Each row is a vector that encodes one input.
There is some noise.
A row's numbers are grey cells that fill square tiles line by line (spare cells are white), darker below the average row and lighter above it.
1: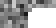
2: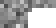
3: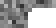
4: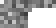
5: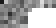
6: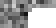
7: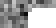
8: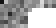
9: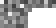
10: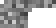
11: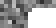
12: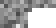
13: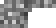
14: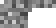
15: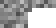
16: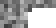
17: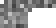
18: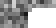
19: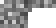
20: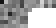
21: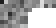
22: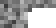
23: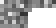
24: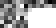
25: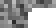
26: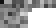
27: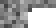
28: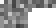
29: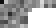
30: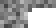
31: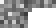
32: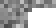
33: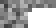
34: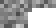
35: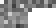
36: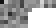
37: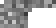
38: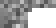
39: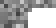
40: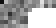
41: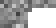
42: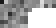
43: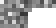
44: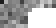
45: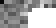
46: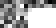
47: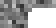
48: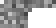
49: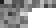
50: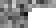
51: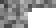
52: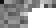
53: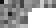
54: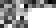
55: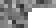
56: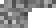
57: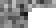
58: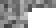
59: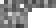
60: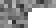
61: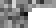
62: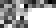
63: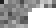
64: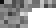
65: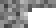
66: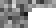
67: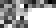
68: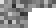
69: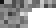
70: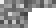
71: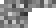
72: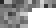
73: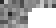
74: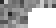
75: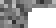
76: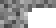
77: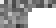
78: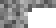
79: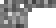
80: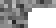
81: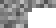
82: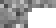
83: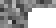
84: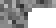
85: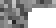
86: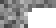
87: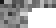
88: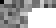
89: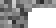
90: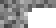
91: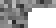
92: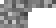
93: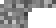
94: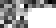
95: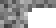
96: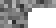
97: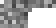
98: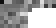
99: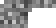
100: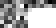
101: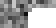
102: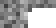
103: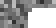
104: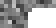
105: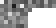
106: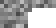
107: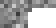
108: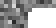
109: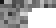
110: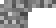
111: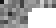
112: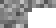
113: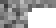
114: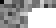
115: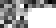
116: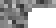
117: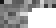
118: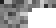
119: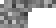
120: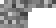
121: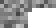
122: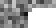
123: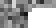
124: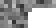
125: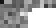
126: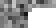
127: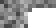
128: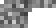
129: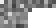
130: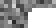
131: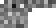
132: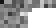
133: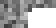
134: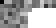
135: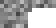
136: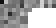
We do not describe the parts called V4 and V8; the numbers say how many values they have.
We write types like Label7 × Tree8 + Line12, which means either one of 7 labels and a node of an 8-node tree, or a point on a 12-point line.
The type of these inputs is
Bool × (Tree9 + V8) × V4 + Unit.
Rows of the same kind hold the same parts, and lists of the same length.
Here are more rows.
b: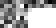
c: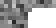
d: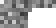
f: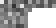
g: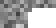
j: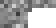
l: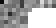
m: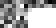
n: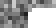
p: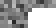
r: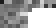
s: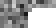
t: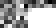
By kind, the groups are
b, m, t
c, d, g, l, p, s
f, j, n, r

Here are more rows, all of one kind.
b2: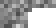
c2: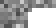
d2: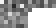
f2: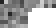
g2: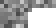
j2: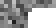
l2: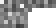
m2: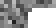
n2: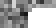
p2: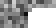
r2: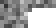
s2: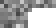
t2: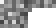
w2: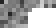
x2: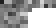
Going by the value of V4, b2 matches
c2, g2, r2 and s2.
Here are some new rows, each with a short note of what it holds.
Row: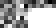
a fixed value
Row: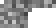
a node of a 9-node tree, a true/false value and a value of V4
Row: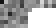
a node of a 9-node tree, a true/false value and a value of V4
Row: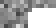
a true/false value, a value of V4 and a value of V8
